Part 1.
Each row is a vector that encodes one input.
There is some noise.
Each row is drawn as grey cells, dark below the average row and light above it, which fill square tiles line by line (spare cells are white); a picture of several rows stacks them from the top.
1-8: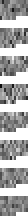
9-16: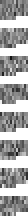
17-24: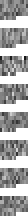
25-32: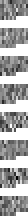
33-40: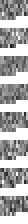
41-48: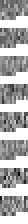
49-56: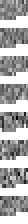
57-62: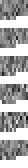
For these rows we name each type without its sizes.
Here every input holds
a point on a line.
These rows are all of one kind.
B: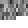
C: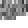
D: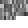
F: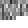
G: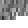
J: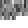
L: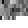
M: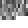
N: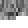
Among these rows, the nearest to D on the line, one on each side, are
G and L.
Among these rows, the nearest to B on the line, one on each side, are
F and N.
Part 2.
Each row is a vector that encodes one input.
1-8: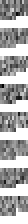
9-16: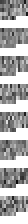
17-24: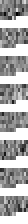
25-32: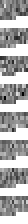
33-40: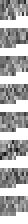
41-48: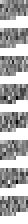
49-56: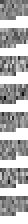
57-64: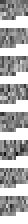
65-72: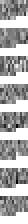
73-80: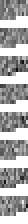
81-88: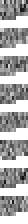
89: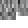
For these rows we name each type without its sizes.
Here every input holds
a point on a line.
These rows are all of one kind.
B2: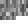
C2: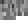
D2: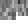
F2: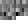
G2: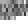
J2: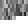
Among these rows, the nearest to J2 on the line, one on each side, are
C2 and G2.
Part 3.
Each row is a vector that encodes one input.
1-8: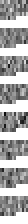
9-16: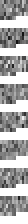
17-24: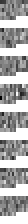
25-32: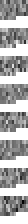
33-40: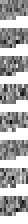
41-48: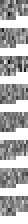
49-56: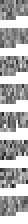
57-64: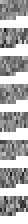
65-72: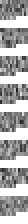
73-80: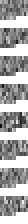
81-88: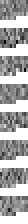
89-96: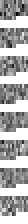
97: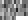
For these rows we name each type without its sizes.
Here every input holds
a point on a line.
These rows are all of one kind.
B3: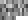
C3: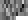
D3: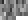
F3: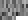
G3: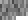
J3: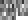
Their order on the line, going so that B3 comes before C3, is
J3, D3, G3, B3, F3, C3.
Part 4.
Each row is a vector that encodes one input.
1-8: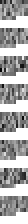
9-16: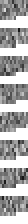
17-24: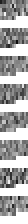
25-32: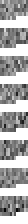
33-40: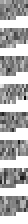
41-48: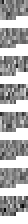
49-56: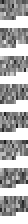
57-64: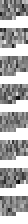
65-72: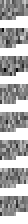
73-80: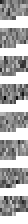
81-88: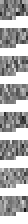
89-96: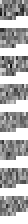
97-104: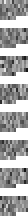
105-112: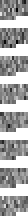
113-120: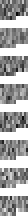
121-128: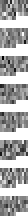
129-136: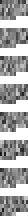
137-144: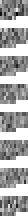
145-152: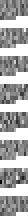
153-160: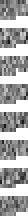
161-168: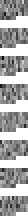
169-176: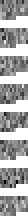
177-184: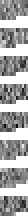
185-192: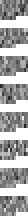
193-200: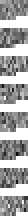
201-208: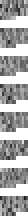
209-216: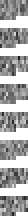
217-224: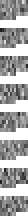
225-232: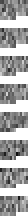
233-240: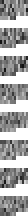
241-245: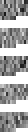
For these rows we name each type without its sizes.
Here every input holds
a point on a line.
